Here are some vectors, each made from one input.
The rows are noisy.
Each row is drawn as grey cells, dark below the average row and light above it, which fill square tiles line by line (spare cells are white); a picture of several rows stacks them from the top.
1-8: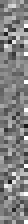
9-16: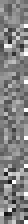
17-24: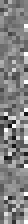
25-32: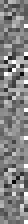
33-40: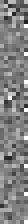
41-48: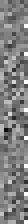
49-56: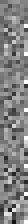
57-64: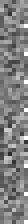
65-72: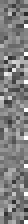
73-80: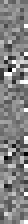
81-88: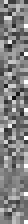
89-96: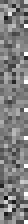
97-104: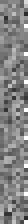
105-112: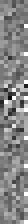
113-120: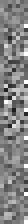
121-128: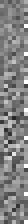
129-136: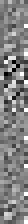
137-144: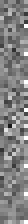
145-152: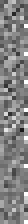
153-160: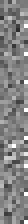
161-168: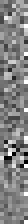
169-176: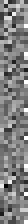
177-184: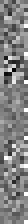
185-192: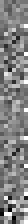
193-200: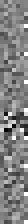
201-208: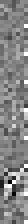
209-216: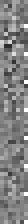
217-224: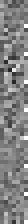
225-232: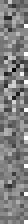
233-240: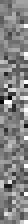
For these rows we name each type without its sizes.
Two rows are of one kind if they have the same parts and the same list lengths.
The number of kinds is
5.
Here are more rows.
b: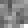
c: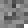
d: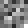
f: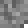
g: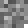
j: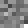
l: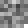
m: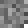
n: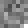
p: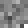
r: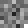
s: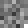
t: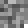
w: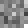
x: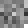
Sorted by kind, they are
b, d, g, j, m
c, f, n
l, p, t
r, s
w, x

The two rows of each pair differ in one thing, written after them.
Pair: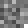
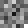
the place on the line
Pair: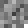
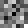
the true/false value
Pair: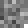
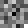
the place on the line
